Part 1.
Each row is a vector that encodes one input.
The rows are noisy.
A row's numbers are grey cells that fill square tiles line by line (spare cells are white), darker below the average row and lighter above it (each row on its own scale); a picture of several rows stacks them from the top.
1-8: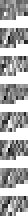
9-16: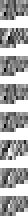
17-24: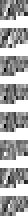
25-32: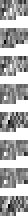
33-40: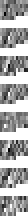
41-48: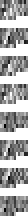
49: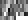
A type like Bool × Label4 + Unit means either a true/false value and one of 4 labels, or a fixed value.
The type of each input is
Line8.
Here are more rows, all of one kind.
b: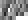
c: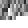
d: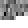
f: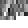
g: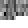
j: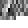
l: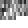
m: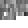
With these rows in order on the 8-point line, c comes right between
b and l.
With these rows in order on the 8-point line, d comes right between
b and g.
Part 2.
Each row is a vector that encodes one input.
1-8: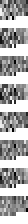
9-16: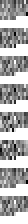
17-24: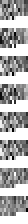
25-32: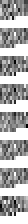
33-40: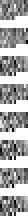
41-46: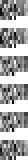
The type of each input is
Line7.
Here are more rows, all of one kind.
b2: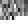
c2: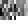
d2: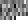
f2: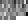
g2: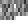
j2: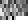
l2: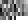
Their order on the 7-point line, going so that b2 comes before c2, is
g2, b2, j2, f2, d2, l2, c2.
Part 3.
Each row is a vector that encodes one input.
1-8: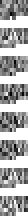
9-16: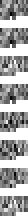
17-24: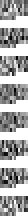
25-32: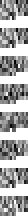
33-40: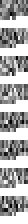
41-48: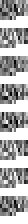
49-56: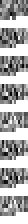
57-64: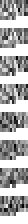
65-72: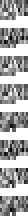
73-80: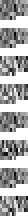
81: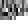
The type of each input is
Line8.
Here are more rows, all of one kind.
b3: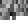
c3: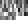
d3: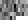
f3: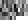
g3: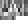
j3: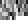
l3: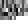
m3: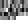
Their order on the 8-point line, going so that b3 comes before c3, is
d3, f3, l3, m3, b3, j3, c3, g3.
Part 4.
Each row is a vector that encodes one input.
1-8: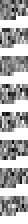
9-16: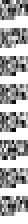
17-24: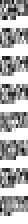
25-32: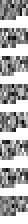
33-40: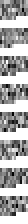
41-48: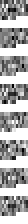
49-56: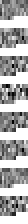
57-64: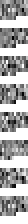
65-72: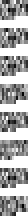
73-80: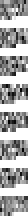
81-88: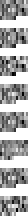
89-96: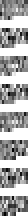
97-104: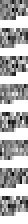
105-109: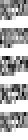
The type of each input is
Circle19 + Unit.
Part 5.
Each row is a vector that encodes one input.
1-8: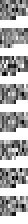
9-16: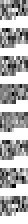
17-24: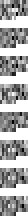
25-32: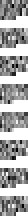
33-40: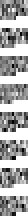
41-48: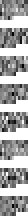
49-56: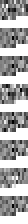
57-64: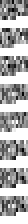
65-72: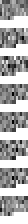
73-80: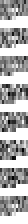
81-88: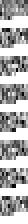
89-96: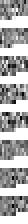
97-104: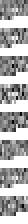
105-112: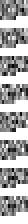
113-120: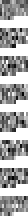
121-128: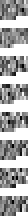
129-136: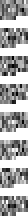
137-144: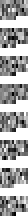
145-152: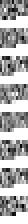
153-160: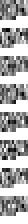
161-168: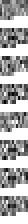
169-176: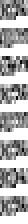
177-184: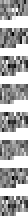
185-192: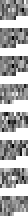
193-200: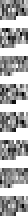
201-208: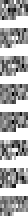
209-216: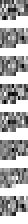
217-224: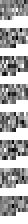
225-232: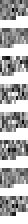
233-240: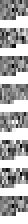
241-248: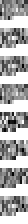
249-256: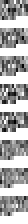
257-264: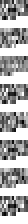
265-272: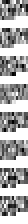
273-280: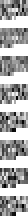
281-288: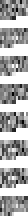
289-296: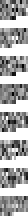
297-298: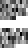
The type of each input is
Circle19 + Unit.
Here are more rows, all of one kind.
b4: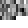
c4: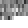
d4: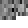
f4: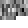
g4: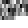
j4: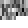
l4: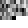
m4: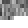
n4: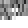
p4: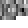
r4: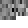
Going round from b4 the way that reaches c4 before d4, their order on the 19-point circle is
b4, p4, f4, j4, n4, c4, m4, g4, d4, r4, l4.
